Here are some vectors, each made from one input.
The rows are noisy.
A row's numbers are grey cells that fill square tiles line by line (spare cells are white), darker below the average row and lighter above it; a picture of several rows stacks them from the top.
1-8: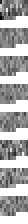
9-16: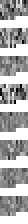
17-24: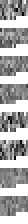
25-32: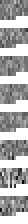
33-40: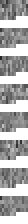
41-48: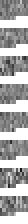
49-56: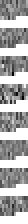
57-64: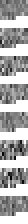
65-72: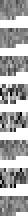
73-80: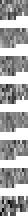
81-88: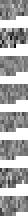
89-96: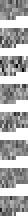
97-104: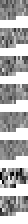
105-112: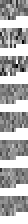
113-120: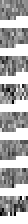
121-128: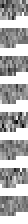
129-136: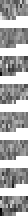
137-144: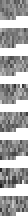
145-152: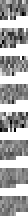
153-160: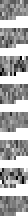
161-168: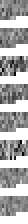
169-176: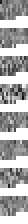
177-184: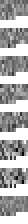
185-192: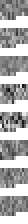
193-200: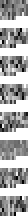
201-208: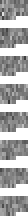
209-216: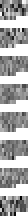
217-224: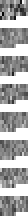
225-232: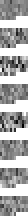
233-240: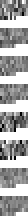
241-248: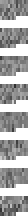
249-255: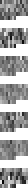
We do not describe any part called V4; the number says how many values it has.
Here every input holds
either one of 8 labels, four true/false values and a value of V4, or a point on an 8-point line.
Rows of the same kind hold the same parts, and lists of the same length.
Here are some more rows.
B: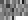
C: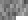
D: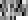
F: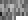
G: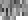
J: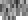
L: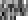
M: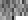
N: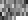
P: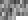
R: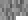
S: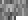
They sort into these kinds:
B, C, F, G, J, M, N, P, R, S
D, L

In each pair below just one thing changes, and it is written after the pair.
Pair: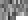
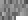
one of the four true/false values
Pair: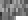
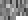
one of the four true/false values
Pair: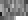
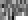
the label
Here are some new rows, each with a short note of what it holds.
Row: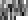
a point on an 8-point line
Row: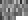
one of 8 labels, four true/false values and a value of V4
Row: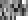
a point on an 8-point line
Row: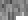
one of 8 labels, four true/false values and a value of V4
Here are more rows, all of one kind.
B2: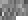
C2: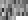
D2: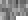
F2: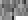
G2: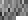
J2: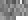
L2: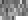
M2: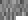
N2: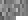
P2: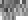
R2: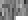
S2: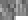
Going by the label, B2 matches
F2, G2 and R2.
